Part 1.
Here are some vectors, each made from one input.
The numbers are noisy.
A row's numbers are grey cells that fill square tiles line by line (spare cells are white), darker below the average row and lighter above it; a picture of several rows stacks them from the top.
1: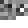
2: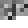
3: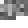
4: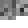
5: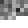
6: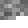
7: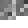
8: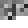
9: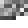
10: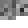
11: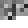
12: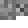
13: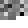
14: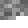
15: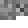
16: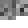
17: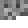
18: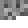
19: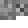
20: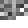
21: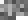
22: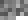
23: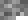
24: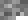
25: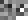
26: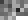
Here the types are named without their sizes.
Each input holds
a point on each of two lines.
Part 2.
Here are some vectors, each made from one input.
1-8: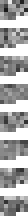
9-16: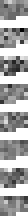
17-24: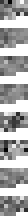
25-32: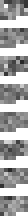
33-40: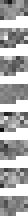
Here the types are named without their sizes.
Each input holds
a node of a tree.
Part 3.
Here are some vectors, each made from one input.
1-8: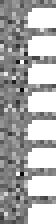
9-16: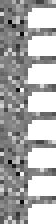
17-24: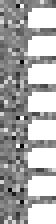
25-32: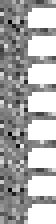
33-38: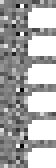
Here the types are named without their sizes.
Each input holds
a point on each of two lines.
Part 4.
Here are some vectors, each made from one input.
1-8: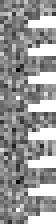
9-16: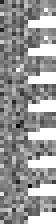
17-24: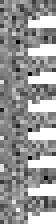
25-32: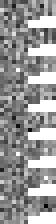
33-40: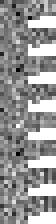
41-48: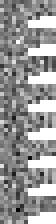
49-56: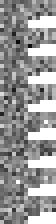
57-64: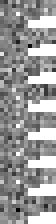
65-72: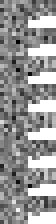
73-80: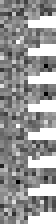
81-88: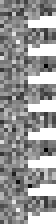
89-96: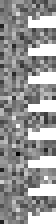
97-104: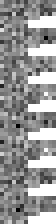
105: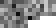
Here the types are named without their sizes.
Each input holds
four true/false values.
